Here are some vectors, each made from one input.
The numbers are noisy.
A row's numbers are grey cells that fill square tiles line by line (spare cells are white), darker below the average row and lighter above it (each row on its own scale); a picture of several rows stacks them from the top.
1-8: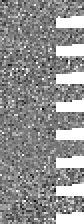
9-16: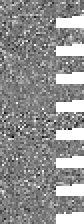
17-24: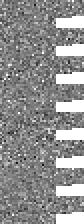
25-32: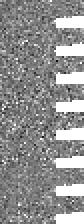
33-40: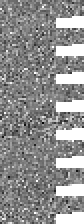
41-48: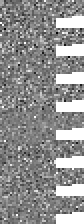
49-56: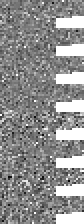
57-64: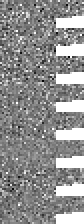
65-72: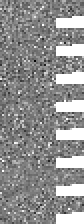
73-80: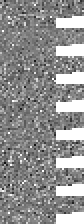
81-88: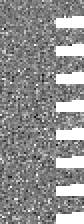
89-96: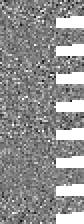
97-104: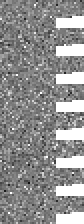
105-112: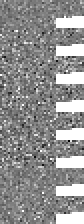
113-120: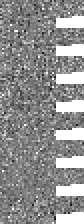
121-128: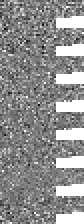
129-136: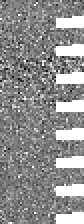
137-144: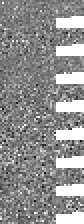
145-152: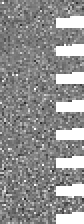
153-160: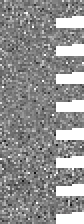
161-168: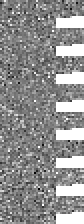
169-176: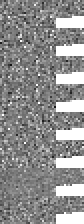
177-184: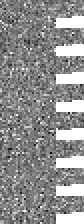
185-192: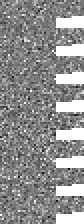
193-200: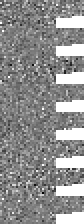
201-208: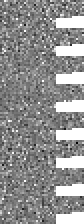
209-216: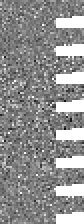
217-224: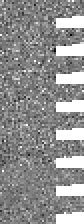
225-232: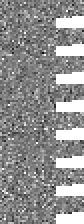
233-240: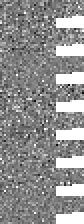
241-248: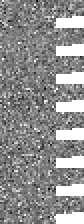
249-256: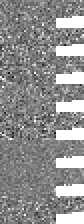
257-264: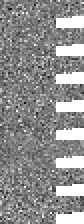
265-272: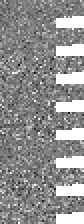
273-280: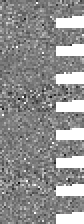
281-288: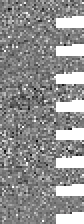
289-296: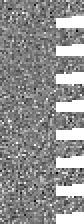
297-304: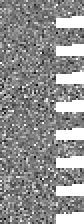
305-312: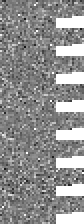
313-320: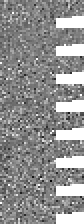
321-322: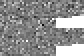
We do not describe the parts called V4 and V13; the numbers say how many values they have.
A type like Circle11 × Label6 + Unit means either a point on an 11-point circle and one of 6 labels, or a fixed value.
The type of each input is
Circle10 × Tree16 + V4 × V13.
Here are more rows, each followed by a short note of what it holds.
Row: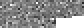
a value of V4 and a value of V13
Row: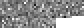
a point on a 10-point circle and a node of a 16-node tree
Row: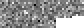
a point on a 10-point circle and a node of a 16-node tree
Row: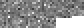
a value of V4 and a value of V13
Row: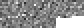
a value of V4 and a value of V13
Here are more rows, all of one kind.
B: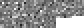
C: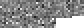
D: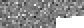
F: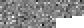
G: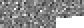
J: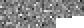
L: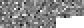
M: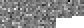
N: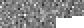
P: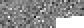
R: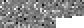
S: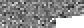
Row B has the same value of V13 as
D, G and L.
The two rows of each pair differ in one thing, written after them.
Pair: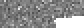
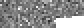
the place on the 10-point circle
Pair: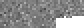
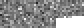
the place on the 10-point circle
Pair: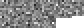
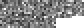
the place on the 10-point circle
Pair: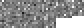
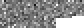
the place on the 10-point circle
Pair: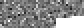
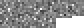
the node of the tree
